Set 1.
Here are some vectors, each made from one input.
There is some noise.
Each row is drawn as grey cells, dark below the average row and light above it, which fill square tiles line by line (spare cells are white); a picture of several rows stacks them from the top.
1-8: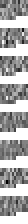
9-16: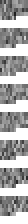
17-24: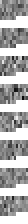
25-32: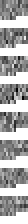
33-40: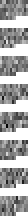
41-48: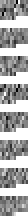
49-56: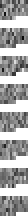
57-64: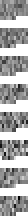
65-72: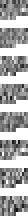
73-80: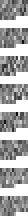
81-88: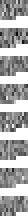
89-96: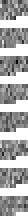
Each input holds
a point on an 11-point circle.
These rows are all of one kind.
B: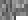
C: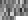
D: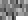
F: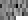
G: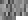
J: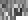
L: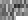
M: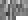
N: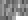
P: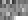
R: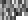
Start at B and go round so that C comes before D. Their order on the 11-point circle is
B, G, C, N, P, J, R, L, D, M, F.
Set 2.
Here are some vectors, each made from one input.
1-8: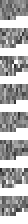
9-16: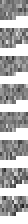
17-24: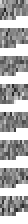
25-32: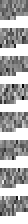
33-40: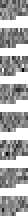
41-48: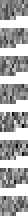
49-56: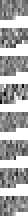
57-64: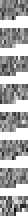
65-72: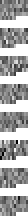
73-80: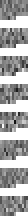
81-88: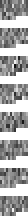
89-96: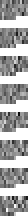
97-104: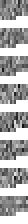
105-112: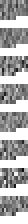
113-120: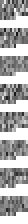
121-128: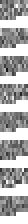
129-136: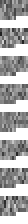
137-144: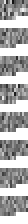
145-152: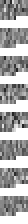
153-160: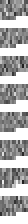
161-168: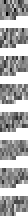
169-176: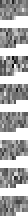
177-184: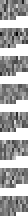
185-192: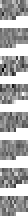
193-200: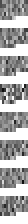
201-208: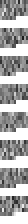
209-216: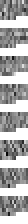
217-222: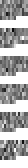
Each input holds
a point on an 11-point circle.
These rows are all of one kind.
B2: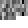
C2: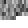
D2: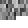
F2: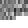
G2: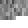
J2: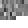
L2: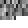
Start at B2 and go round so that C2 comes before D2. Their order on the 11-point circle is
B2, F2, G2, J2, C2, L2, D2.
